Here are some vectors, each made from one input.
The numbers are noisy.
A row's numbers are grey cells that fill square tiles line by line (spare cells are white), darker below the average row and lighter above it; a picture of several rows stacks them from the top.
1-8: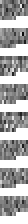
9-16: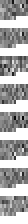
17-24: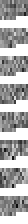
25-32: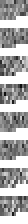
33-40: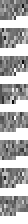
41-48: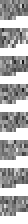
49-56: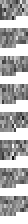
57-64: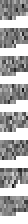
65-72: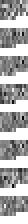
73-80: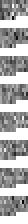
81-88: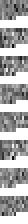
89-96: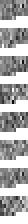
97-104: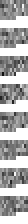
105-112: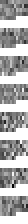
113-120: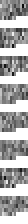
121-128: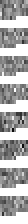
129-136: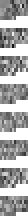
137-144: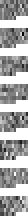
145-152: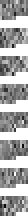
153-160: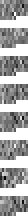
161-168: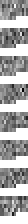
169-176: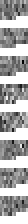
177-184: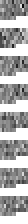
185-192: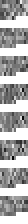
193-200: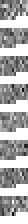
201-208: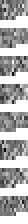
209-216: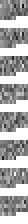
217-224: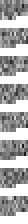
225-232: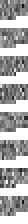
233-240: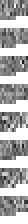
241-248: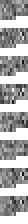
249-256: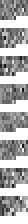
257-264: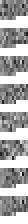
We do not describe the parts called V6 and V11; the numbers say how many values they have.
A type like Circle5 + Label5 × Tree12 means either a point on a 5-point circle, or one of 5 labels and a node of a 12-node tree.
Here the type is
Bool × Bool × Bool + (Line7 + V6) × V11.
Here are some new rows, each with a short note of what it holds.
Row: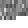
a point on a 7-point line and a value of V11
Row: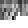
three true/false values
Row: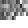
three true/false values
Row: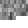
a point on a 7-point line and a value of V11
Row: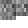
a point on a 7-point line and a value of V11
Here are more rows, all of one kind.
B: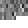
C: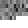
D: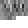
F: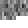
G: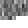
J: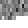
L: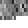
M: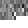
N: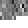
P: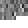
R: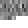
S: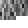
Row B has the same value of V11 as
L, M, N and P.
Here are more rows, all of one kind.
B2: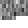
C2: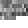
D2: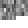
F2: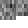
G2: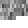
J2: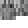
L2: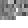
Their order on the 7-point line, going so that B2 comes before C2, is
J2, B2, G2, D2, L2, F2, C2.
